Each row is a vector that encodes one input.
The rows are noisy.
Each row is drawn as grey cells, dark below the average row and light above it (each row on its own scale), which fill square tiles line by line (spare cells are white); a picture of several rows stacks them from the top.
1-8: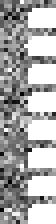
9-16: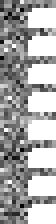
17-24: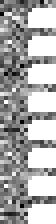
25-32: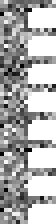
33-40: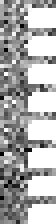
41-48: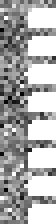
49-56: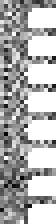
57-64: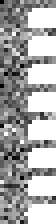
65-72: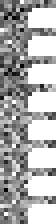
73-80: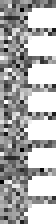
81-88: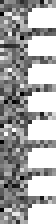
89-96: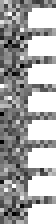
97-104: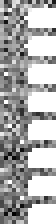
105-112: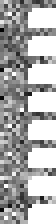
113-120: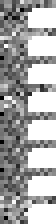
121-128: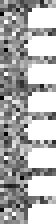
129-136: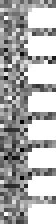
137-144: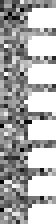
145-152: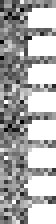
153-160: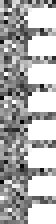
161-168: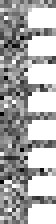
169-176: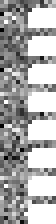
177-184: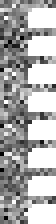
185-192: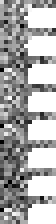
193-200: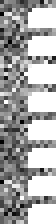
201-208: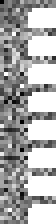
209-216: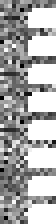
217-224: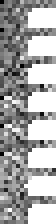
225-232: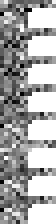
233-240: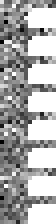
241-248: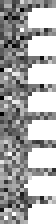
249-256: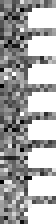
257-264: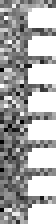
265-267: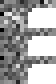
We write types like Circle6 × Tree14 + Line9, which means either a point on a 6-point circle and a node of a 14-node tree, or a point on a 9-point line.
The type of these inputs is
Bool × Tree13 + Circle9.
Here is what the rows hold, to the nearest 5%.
About 30% of them hold a point on a 9-point circle. The rest hold a node of a 13-node tree and a true/false value.
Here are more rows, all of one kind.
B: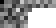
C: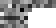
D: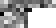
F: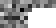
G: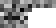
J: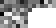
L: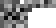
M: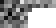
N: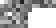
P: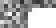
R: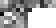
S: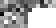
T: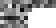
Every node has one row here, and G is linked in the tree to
F and R.
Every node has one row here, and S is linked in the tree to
M and R.
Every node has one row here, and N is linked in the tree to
C and F.
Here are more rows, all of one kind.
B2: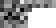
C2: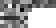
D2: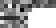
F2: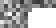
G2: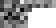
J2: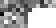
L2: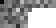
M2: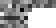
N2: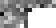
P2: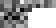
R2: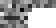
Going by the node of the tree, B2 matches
G2 and J2.
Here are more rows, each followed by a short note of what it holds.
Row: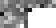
a node of a 13-node tree and a true/false value
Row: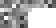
a point on a 9-point circle
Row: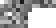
a node of a 13-node tree and a true/false value
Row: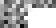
a point on a 9-point circle
